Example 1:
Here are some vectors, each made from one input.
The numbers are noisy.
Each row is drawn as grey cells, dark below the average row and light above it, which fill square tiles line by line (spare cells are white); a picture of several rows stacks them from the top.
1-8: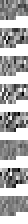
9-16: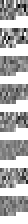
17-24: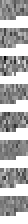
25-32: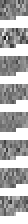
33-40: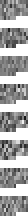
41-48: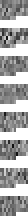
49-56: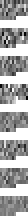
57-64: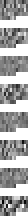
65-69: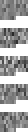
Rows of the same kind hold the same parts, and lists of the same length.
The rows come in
2 kinds.
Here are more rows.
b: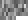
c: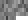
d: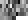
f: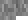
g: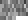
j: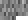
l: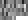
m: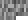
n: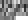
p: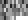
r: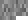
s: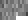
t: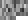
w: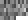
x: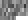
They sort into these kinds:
b, d, f, g, j, n, r, t, x
c, l, m, p, s, w

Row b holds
a node of a 10-node tree.
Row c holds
a point on an 8-point line.
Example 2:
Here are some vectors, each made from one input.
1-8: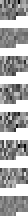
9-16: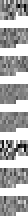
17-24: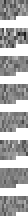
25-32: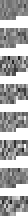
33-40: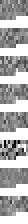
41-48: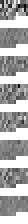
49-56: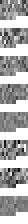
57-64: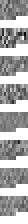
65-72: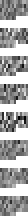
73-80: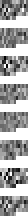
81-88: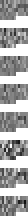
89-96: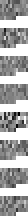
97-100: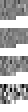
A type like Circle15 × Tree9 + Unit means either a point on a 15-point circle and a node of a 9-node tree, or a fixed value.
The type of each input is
List2(Line4).
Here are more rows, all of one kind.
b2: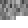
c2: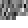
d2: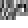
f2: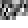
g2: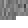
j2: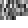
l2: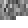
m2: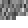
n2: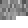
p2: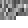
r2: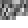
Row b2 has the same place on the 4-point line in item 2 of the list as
c2, d2, f2 and j2.
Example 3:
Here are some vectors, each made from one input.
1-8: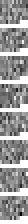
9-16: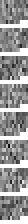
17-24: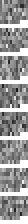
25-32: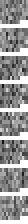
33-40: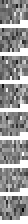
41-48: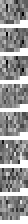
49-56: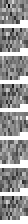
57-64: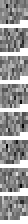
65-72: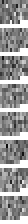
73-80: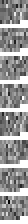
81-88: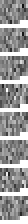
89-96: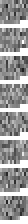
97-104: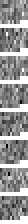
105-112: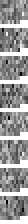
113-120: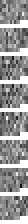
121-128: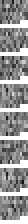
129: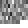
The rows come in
2 kinds.
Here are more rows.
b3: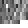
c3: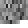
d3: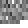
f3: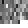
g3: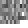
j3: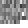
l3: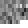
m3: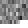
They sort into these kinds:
b3, f3
c3, d3, g3, j3, l3, m3

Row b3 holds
three true/false values.
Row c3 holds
a node of a 17-node tree and three true/false values.
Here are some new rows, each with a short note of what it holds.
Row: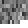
three true/false values
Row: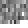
a node of a 17-node tree and three true/false values
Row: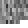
a node of a 17-node tree and three true/false values
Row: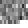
a node of a 17-node tree and three true/false values
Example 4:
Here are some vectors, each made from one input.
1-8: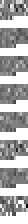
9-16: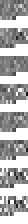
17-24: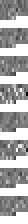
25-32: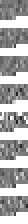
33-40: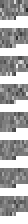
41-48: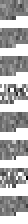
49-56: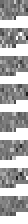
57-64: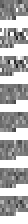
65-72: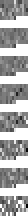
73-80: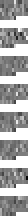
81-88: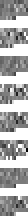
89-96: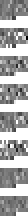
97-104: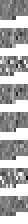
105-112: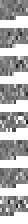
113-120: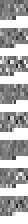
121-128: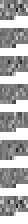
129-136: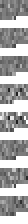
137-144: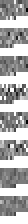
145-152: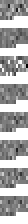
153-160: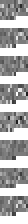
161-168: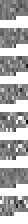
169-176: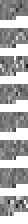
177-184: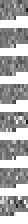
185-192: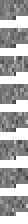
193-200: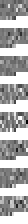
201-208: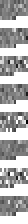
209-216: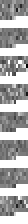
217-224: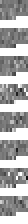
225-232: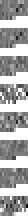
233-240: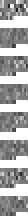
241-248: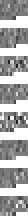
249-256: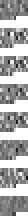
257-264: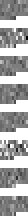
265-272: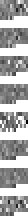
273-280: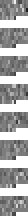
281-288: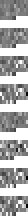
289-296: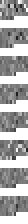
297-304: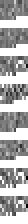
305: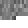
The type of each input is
Bool × Label10 + Unit.
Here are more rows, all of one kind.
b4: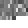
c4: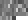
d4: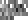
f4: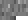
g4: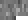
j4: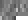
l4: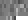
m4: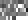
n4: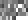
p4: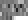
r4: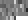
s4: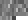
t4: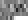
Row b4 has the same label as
c4, s4 and t4.
